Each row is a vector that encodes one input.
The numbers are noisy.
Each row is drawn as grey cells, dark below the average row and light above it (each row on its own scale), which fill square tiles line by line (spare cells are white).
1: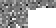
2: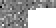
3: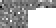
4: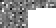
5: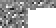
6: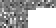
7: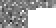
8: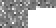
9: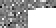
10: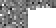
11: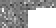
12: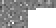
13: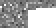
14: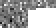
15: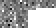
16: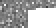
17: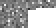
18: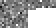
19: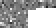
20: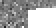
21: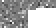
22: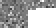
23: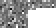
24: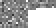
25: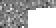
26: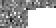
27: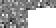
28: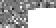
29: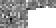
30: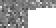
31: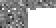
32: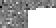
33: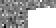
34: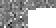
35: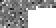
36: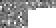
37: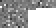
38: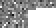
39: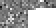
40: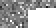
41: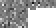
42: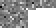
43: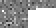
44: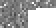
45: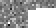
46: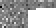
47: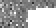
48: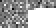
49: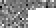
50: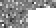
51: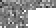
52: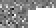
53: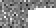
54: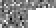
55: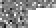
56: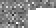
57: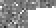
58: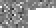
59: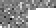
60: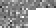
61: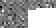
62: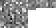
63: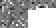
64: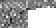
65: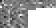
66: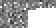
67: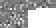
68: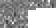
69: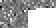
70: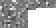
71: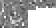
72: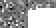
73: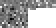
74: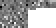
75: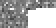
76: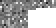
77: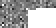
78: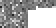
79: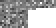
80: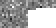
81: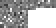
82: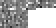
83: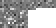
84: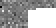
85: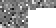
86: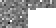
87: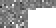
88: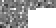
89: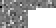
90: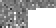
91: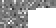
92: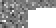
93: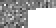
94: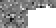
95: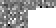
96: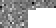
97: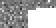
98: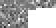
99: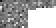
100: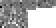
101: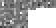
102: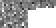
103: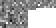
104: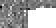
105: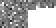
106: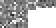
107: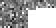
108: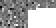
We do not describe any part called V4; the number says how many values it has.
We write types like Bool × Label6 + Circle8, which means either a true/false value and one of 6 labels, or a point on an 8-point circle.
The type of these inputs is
(Line6 + V4) × Tree7.
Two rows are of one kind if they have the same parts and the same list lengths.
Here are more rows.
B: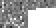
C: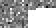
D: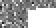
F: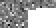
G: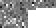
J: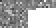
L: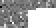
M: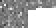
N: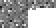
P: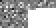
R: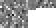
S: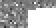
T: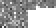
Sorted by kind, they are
B, C, D, F, G, L, N, T
J, M, P, R, S

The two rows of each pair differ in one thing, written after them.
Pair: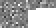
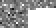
the node of the tree
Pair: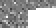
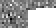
the value of V4
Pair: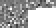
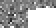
the node of the tree
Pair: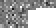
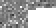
the node of the tree
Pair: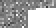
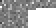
the node of the tree
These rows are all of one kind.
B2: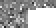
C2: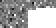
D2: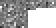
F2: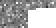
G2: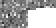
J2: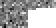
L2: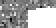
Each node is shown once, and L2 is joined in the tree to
G2 and J2.
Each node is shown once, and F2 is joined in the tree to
D2 and J2.
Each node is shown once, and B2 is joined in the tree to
C2.
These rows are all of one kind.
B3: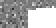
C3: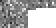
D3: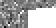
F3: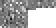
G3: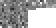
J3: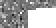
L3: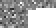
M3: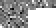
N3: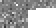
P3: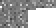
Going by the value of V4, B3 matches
D3, G3, J3 and N3.
